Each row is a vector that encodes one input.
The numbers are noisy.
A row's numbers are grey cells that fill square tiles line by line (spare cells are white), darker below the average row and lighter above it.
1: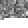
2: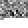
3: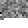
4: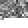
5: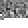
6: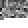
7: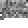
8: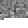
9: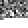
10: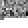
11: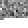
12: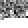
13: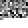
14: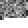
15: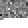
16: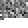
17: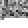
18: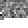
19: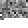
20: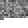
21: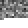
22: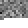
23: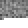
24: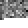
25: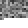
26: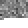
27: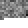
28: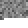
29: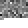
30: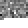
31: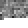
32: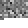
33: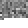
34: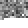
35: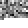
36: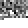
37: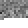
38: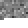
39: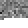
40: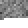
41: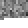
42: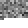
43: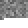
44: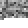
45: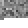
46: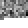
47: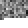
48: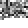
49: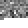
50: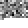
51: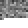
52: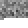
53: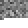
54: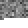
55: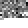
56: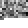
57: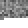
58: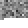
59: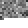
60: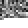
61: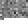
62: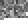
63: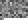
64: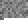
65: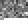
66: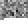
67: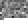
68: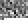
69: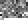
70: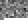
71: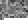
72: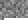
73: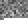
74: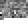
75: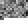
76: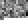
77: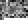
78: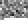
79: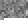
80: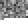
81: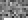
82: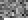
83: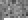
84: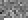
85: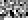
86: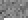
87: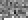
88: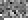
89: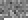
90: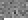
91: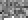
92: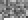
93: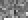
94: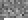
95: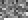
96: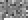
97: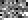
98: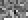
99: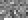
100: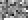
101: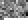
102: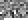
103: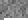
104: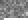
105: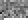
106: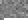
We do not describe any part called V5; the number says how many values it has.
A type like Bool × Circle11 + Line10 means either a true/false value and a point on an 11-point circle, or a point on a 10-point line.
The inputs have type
List3(Line4) × V5.
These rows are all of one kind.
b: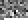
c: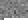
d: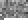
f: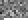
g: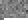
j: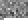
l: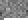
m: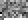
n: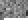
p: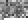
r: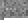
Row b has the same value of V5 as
c and r.
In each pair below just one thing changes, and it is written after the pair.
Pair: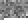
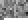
the place on the 4-point line in item 1 of the list
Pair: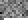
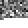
the place on the 4-point line in item 1 of the list
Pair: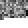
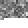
the place on the 4-point line in item 1 of the list
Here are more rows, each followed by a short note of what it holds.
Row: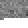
a value of V5, together with a list of one item
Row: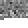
a value of V5, together with a list of one item
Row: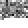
a value of V5, together with a list of one item
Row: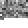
a value of V5, together with a list of three items
